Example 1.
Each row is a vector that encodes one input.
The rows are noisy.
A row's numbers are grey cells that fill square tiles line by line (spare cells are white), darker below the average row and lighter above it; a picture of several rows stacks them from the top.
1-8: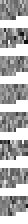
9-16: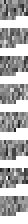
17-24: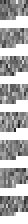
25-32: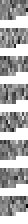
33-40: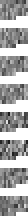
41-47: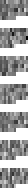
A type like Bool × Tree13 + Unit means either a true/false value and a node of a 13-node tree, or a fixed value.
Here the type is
Tree10.
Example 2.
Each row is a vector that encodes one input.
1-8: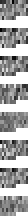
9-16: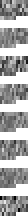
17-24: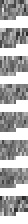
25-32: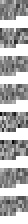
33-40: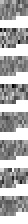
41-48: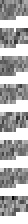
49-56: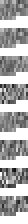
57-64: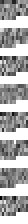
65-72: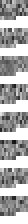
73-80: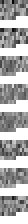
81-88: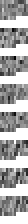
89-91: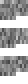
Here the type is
Line10.
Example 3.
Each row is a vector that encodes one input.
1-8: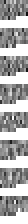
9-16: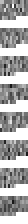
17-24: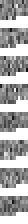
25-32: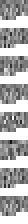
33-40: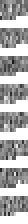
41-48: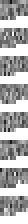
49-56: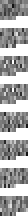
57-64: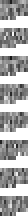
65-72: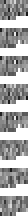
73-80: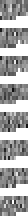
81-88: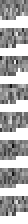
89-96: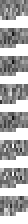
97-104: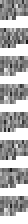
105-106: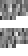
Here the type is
Label10.
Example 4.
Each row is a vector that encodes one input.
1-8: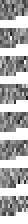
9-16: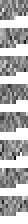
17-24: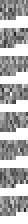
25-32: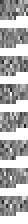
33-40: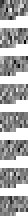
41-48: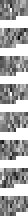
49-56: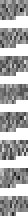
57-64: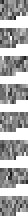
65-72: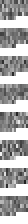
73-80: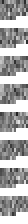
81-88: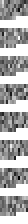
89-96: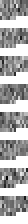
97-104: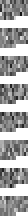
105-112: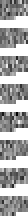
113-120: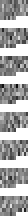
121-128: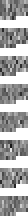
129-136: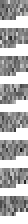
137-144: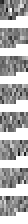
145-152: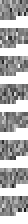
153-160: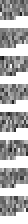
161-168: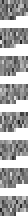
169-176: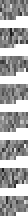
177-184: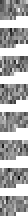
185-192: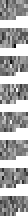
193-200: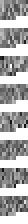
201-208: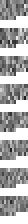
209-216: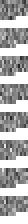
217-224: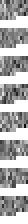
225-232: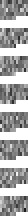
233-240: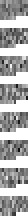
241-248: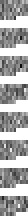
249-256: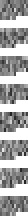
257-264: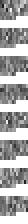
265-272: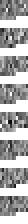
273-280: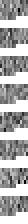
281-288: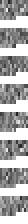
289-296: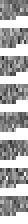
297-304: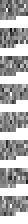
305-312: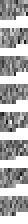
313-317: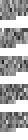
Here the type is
Line10 × Line10.
